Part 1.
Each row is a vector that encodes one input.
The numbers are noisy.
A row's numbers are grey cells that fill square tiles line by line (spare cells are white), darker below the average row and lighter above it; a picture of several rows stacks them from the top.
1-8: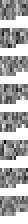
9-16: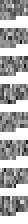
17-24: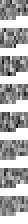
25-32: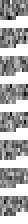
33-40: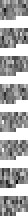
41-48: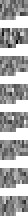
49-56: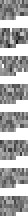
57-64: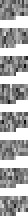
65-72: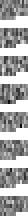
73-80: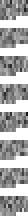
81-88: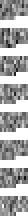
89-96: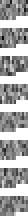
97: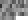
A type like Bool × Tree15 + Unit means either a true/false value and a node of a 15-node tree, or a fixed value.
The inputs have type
Line11.
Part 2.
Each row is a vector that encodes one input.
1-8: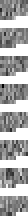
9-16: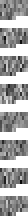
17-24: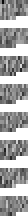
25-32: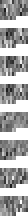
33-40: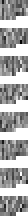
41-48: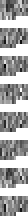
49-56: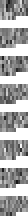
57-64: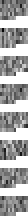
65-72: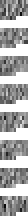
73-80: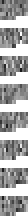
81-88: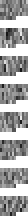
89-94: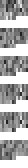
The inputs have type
Tree10.
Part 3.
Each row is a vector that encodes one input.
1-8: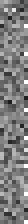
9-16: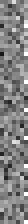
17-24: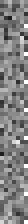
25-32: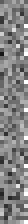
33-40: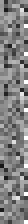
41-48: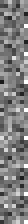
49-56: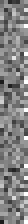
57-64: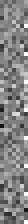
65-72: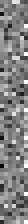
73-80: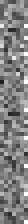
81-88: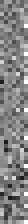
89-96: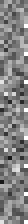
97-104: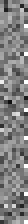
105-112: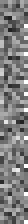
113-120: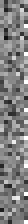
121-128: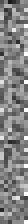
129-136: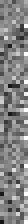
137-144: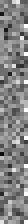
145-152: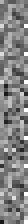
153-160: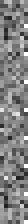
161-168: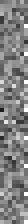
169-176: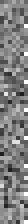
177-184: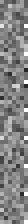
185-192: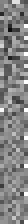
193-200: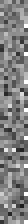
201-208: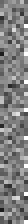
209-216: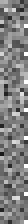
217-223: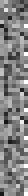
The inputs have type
Label10.
